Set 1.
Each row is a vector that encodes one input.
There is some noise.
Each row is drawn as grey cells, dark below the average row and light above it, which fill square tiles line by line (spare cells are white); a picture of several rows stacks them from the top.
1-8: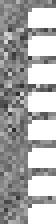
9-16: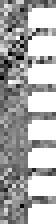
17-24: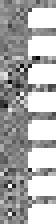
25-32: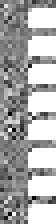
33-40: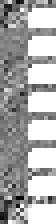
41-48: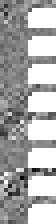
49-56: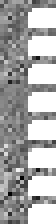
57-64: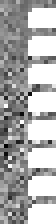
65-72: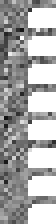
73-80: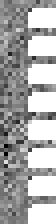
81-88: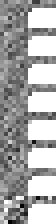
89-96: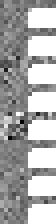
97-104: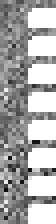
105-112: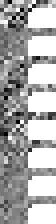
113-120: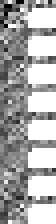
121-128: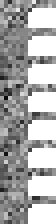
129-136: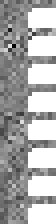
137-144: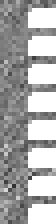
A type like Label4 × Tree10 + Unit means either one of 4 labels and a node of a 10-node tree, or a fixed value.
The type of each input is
Bool × Bool × Bool × Bool + Unit.
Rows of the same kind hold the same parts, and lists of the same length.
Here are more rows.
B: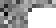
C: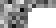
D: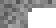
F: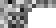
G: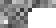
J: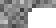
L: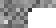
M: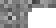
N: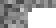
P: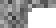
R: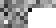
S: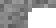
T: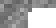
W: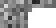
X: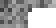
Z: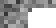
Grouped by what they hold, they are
B, C, D, F, G, J, L, M, N, P, R, S, T, W, Z
X

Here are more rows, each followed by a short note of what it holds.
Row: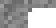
four true/false values
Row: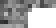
a fixed value
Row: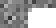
four true/false values
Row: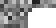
four true/false values
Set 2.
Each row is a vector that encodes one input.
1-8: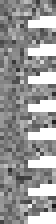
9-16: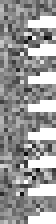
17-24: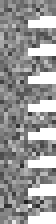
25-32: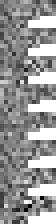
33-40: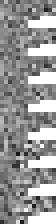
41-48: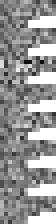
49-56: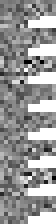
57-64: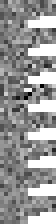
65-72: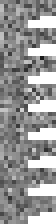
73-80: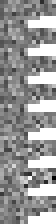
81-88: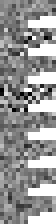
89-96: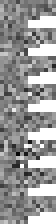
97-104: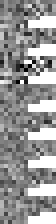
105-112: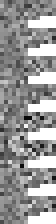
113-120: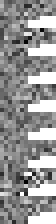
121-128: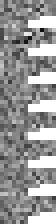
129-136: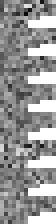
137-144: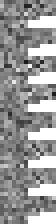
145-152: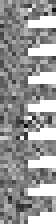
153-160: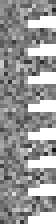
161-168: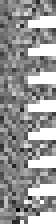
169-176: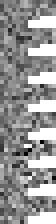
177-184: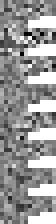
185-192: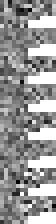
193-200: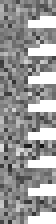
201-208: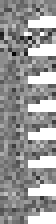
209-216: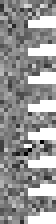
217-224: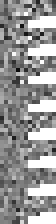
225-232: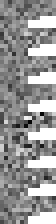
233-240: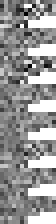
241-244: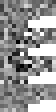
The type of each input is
Label6.
